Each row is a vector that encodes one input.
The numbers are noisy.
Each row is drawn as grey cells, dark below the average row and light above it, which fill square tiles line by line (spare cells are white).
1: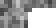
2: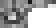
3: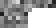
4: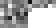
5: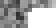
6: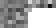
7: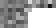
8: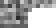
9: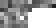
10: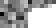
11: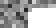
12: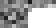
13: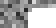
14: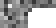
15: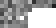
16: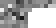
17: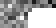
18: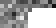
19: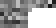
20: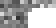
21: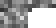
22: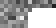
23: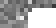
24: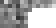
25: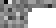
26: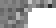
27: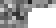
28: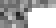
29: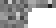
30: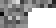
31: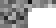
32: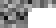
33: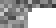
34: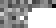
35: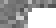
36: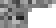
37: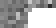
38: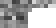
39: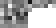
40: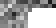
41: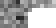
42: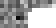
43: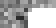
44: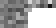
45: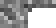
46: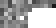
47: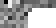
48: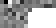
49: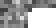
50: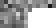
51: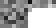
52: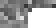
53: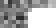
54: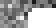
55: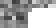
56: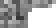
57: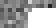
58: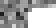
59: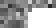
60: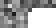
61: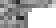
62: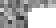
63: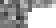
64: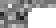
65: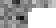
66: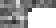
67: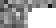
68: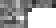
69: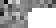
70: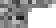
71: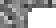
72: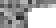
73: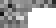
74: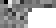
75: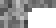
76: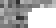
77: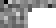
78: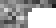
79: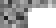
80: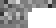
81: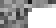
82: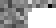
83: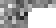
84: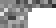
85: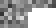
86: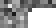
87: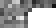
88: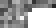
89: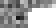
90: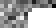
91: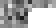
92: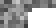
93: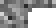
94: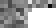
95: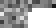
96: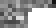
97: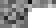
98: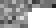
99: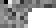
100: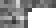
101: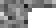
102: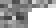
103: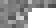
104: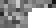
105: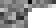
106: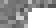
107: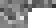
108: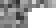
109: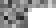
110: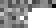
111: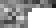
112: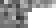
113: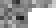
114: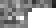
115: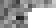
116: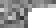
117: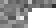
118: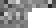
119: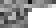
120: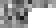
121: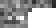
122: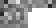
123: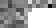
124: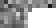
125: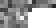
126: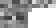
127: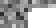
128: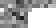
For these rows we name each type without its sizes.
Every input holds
a point on a circle, together with either a label, or a node of a tree.
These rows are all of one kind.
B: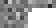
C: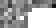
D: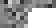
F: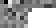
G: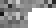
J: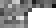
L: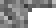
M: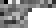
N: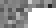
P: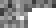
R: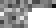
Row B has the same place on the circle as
L and N.
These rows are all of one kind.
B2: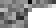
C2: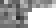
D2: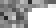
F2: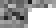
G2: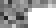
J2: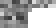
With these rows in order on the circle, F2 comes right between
B2 and J2.
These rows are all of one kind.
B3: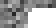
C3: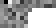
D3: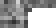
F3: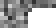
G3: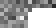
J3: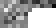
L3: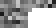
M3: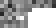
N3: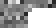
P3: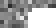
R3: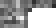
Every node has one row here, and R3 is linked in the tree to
F3 and M3.
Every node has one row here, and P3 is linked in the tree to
B3 and M3.
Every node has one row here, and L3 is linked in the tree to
B3.
